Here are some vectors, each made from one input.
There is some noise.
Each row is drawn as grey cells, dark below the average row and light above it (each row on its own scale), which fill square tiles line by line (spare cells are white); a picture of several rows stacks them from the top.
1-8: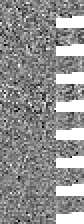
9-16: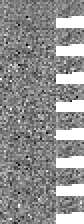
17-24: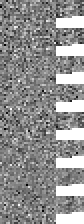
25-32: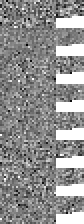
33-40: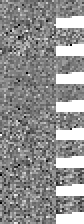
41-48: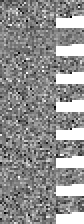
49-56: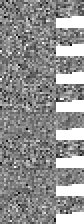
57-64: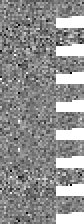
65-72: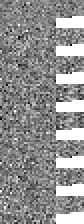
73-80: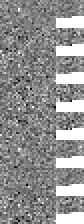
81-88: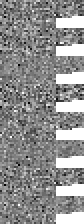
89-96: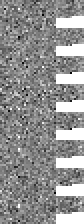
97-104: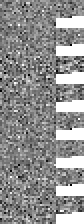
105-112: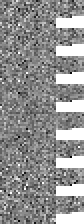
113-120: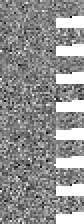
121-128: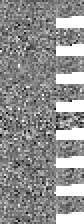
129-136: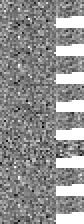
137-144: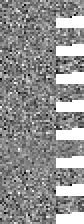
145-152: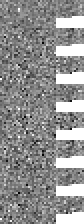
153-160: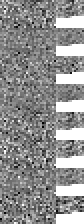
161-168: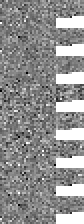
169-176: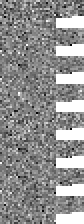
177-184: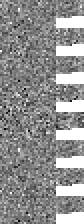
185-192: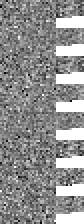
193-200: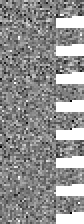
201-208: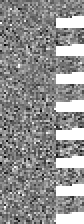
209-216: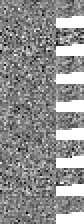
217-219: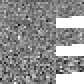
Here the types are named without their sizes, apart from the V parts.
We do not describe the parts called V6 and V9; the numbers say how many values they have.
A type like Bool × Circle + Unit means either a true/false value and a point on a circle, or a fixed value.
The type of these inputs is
(Bool × Line + V9) × Tree + V6.
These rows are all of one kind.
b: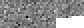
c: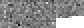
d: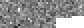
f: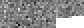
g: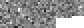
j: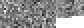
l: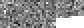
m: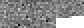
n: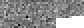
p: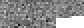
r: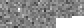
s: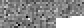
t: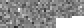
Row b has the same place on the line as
f, j and r.
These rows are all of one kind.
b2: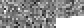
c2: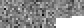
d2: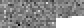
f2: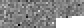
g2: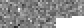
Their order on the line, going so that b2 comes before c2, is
d2, b2, f2, g2, c2.
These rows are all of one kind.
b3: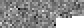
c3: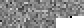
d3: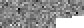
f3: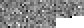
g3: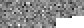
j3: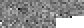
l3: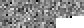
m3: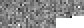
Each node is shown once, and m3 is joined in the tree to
c3, d3 and l3.
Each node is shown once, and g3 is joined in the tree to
f3.
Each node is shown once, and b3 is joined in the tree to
j3.
